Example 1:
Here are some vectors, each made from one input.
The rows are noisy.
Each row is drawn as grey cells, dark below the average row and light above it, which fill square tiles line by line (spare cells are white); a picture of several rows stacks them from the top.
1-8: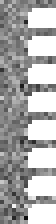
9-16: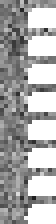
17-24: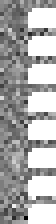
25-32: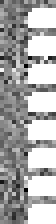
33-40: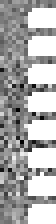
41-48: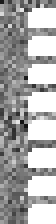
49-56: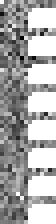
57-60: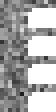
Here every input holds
three true/false values.
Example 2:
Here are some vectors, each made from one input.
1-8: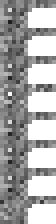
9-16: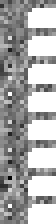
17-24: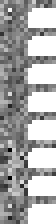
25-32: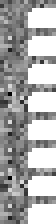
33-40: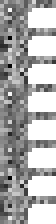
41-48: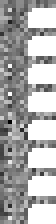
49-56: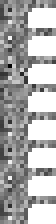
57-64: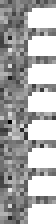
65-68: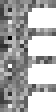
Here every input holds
a point on an 8-point line.
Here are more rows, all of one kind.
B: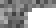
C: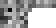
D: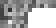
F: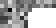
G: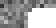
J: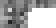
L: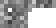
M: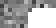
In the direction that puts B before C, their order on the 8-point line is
L, J, B, G, M, D, C, F.
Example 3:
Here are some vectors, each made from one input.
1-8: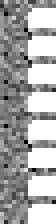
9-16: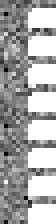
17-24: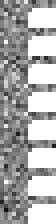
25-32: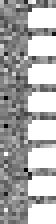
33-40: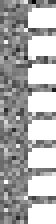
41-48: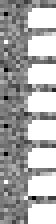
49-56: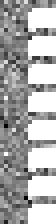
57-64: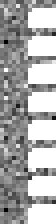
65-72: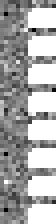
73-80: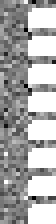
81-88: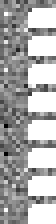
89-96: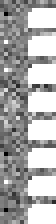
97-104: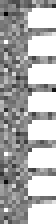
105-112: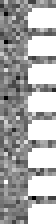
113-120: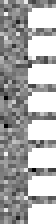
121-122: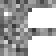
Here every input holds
either a point on a 14-point circle, or a fixed value.
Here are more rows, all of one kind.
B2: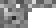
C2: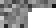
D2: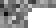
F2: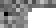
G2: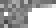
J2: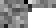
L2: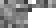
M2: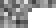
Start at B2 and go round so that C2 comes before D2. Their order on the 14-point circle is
B2, L2, J2, C2, F2, D2, M2, G2.
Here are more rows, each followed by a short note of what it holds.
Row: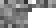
a point on a 14-point circle
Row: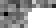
a point on a 14-point circle
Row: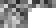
a fixed value
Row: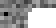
a point on a 14-point circle
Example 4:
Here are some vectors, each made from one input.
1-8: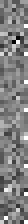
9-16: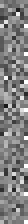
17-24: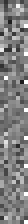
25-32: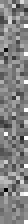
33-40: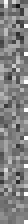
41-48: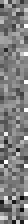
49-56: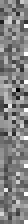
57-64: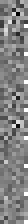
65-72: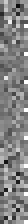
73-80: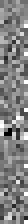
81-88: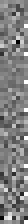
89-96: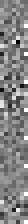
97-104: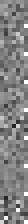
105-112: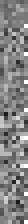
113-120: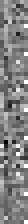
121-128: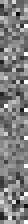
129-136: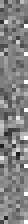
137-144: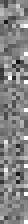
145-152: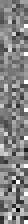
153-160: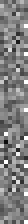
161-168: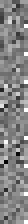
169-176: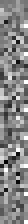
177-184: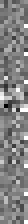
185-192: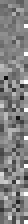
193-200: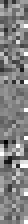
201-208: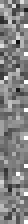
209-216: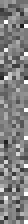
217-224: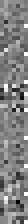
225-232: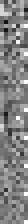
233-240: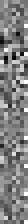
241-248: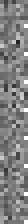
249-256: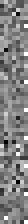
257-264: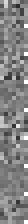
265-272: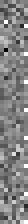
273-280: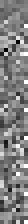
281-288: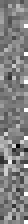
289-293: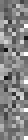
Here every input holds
a point on a 20-point line.
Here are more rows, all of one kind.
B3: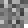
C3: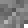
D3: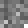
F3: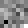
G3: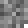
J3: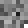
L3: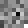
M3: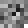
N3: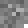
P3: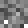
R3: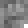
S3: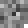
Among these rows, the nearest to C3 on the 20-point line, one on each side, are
D3 and P3.
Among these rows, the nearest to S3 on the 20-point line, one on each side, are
B3 and F3.
